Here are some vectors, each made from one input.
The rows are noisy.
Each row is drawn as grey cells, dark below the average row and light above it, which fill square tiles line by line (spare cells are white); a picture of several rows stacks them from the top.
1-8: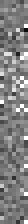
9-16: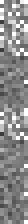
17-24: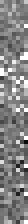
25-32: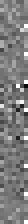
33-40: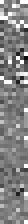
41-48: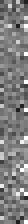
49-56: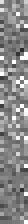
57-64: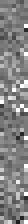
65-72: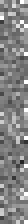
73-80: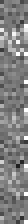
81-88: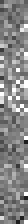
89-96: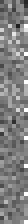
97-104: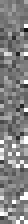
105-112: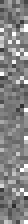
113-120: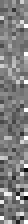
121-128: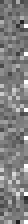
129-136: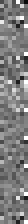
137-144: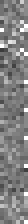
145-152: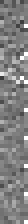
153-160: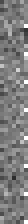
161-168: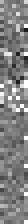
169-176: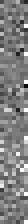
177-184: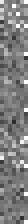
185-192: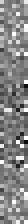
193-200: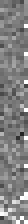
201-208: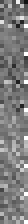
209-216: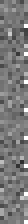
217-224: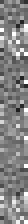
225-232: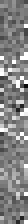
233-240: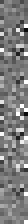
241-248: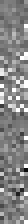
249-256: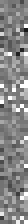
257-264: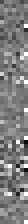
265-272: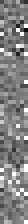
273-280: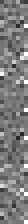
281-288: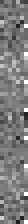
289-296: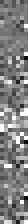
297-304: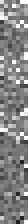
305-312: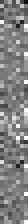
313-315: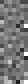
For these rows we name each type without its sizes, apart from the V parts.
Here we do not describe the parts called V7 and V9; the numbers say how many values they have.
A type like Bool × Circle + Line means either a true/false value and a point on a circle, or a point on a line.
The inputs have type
List(Line) + V7 × V9.
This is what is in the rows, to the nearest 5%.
About 40% of them hold a value of V7 and a value of V9. The rest are lists of points on a line.
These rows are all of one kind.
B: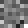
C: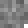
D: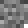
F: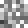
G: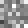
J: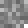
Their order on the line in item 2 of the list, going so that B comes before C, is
B, F, D, C, J, G.
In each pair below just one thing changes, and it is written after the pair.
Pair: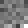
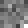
the value of V9
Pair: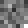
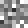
the value of V9
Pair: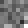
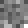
the value of V9
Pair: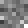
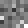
the value of V9
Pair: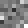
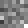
the value of V9
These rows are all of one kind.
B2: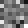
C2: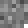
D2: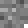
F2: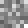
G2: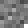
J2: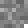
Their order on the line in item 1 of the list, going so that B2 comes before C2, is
B2, F2, J2, D2, G2, C2.
